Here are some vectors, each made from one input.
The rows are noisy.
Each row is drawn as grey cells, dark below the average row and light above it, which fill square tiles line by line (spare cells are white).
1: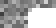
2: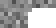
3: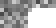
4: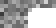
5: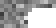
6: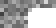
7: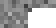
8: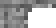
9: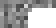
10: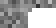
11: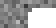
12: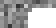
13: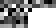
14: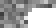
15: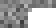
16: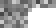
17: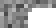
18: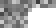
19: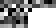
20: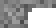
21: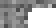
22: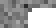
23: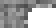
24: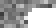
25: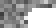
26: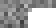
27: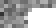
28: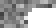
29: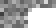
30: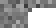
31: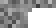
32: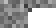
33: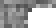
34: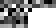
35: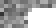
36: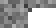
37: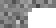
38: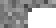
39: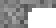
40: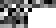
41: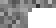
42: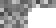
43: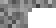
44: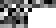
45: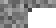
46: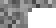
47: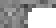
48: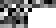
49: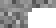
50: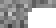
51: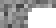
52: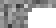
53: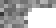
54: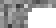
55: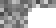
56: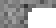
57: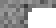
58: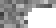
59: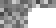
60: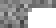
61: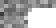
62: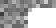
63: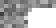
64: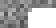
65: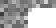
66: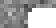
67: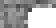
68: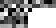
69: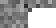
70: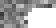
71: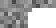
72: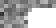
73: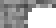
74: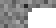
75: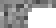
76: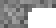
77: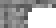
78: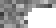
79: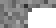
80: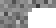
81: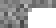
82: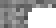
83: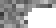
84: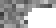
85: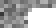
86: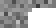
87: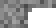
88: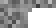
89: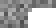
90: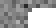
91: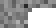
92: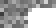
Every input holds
a list of up to three points on a 4-point line.
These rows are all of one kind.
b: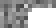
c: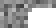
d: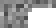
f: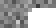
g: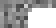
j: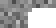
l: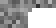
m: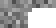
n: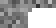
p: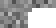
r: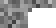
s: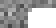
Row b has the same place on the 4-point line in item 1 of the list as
c, d and g.
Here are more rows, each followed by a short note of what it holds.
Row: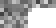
a list of one item
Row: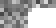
a list of one item
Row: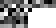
the empty list
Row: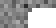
a list of three items
